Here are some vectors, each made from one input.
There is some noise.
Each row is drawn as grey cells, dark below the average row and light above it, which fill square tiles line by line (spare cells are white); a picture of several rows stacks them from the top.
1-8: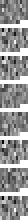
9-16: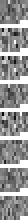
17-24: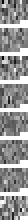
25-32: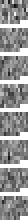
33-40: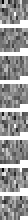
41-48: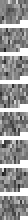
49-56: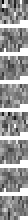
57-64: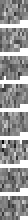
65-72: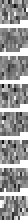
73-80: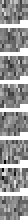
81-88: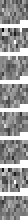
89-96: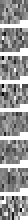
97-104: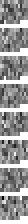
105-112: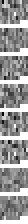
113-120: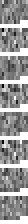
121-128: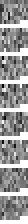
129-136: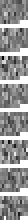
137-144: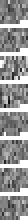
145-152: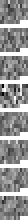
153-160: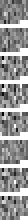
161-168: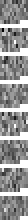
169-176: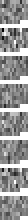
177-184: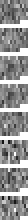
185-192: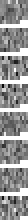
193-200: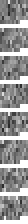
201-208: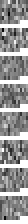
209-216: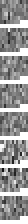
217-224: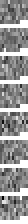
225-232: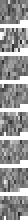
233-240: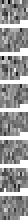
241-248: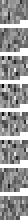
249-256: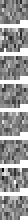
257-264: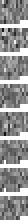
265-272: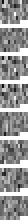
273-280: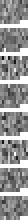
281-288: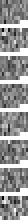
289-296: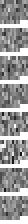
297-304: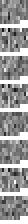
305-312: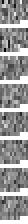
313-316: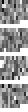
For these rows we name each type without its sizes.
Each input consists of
either a node of each of two trees, or a list of points on a line.
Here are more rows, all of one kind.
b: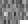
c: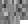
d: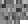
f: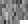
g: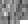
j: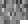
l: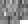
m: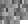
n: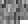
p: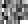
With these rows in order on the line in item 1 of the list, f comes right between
b and j.
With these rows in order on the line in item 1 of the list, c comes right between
b and g.
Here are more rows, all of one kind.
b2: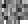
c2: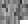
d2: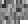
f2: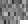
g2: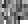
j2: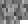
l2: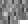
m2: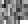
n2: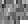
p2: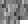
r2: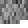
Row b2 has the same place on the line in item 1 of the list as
g2, j2, m2 and p2.
